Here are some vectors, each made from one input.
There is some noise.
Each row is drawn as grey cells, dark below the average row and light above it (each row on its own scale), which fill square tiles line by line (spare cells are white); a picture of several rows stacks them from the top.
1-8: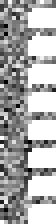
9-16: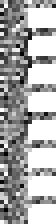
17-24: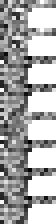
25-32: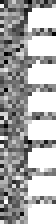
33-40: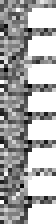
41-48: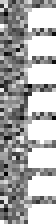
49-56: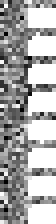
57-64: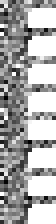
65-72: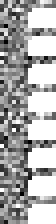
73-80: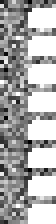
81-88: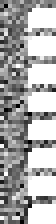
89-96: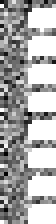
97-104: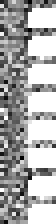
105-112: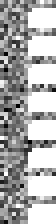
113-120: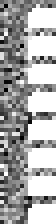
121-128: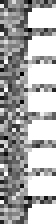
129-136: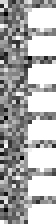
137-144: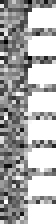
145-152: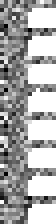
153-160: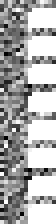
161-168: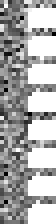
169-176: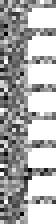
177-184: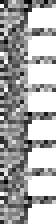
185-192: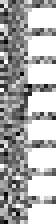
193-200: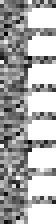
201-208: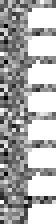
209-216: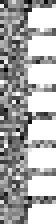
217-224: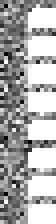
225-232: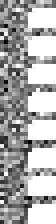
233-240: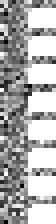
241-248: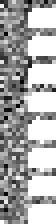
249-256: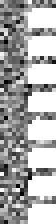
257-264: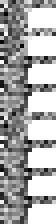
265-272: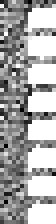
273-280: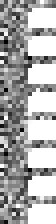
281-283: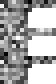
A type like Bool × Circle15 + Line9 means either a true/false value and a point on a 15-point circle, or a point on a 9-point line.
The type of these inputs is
Line7.
